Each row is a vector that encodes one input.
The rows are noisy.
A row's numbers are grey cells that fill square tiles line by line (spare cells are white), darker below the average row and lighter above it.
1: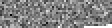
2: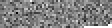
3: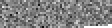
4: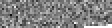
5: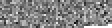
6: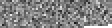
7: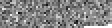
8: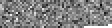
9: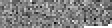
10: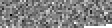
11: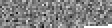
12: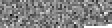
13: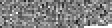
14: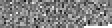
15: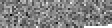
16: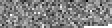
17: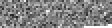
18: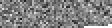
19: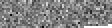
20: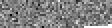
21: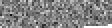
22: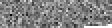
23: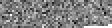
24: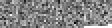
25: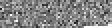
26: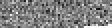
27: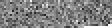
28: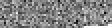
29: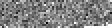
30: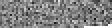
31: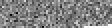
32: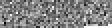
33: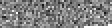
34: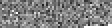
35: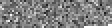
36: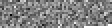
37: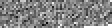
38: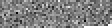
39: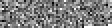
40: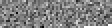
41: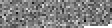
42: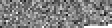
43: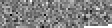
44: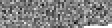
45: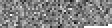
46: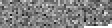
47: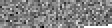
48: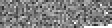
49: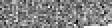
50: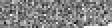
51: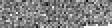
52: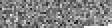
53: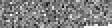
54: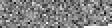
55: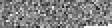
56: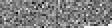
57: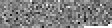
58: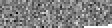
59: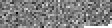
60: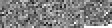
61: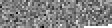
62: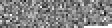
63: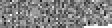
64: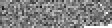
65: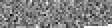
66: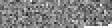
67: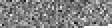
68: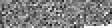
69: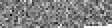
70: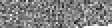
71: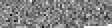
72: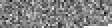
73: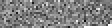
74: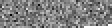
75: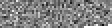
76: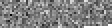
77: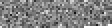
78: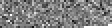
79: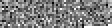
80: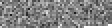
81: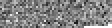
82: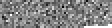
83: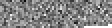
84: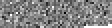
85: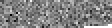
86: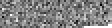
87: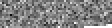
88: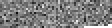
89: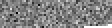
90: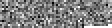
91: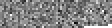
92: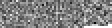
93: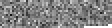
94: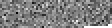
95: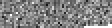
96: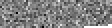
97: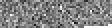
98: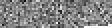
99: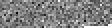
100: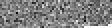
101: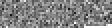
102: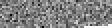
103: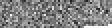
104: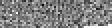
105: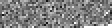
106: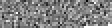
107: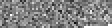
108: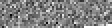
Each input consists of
either one of 5 labels and a true/false value, or a list of up to two points on a 5-point line.
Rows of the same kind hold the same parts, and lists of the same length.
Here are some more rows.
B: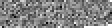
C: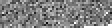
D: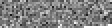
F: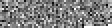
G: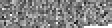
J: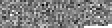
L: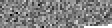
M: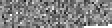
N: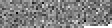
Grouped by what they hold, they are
B, D, L
C, N
F
G, J, M

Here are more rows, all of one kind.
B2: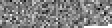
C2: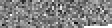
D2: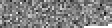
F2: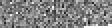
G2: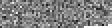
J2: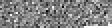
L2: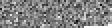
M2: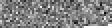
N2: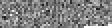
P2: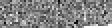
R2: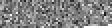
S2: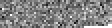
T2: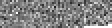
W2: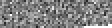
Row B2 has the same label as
D2, M2 and R2.
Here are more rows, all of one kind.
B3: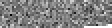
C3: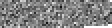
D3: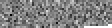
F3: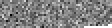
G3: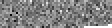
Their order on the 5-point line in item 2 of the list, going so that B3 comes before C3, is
D3, G3, B3, F3, C3.
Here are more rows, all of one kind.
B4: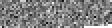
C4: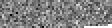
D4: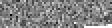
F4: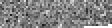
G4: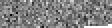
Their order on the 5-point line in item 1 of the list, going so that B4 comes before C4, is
B4, D4, F4, G4, C4.
